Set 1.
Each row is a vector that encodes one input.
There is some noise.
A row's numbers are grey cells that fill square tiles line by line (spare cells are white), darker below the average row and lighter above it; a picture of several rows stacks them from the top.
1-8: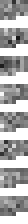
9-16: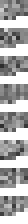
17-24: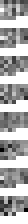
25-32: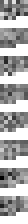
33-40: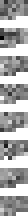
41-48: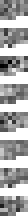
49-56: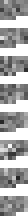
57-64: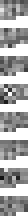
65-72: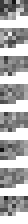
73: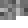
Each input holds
one of 5 labels.
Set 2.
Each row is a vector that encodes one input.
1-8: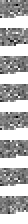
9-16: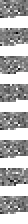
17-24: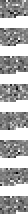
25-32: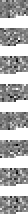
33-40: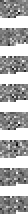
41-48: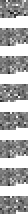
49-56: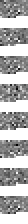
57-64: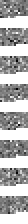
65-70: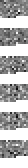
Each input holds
three true/false values.
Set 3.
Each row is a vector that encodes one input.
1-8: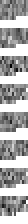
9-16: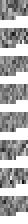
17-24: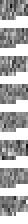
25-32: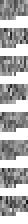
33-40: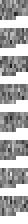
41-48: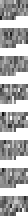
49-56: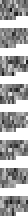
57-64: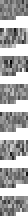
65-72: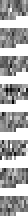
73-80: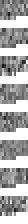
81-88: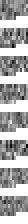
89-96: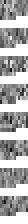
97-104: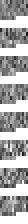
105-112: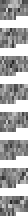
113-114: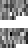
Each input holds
a node of a 17-node tree.
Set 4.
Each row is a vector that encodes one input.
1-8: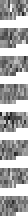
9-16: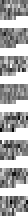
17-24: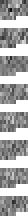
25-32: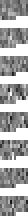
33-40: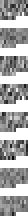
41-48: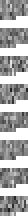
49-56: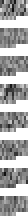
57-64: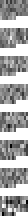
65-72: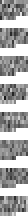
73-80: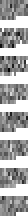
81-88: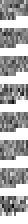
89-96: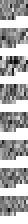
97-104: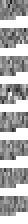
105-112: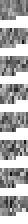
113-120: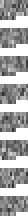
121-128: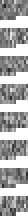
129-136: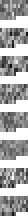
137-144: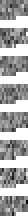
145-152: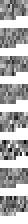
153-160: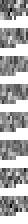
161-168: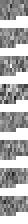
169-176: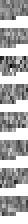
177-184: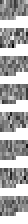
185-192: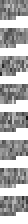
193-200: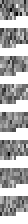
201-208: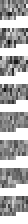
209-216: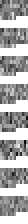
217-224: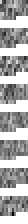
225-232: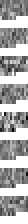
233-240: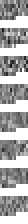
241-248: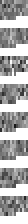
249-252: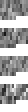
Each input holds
a node of a 17-node tree.
